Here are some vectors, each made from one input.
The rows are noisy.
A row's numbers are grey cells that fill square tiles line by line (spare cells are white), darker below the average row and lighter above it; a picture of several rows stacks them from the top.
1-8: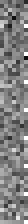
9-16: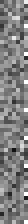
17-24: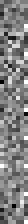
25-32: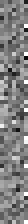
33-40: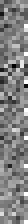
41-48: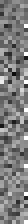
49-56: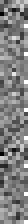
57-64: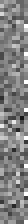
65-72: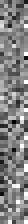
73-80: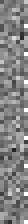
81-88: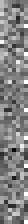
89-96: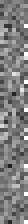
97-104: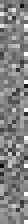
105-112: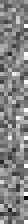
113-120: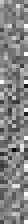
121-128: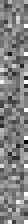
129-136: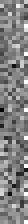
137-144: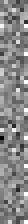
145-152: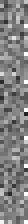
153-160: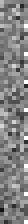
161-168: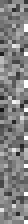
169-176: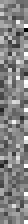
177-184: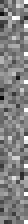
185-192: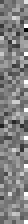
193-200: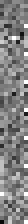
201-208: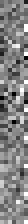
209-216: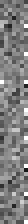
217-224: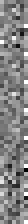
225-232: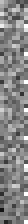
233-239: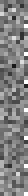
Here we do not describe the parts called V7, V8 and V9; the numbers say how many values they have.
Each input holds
either a true/false value and a value of V9, or a value of V7 and a value of V8, or a list of up to two points on a 6-point circle.
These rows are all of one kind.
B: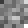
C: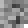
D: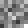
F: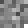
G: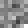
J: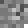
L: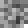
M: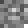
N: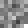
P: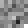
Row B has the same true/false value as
F, J and M.
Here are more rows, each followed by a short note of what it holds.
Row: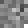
a true/false value and a value of V9
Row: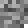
the empty list
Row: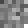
a true/false value and a value of V9
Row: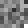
a list of two items
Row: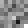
a true/false value and a value of V9
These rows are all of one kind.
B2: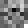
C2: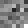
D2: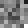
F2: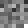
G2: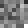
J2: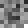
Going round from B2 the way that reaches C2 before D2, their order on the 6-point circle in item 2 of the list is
B2, G2, F2, C2, J2, D2.
